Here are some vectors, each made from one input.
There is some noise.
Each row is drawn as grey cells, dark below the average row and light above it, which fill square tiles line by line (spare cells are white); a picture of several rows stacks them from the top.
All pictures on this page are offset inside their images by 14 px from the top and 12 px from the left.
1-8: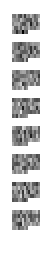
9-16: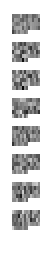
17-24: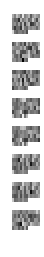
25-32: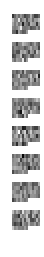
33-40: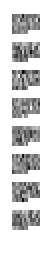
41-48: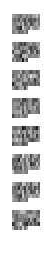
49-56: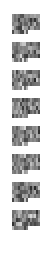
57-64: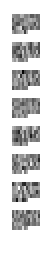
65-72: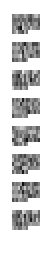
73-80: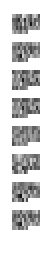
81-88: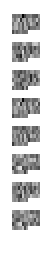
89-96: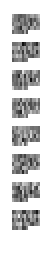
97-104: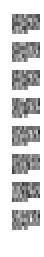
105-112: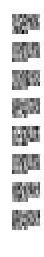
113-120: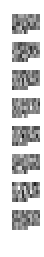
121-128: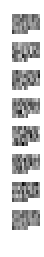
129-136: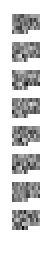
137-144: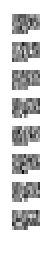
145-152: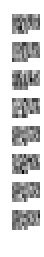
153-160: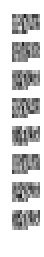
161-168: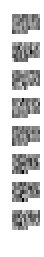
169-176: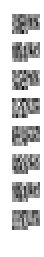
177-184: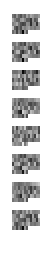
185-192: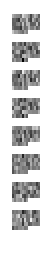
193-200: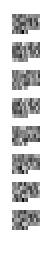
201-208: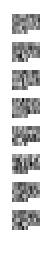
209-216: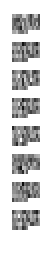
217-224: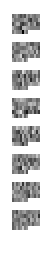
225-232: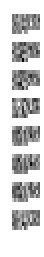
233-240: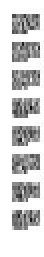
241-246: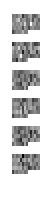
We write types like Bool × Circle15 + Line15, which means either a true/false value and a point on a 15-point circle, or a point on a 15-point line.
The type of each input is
(Label7 + Line16) × Line16.
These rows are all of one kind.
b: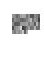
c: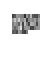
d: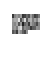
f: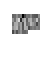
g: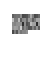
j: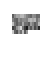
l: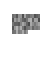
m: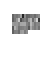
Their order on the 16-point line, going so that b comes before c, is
j, b, l, m, f, g, d, c.
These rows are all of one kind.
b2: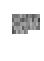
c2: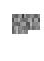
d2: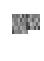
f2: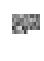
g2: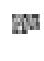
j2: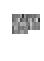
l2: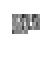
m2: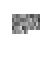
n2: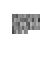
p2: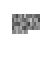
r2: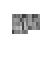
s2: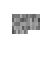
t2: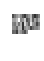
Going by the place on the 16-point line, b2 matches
c2, j2, n2 and s2.
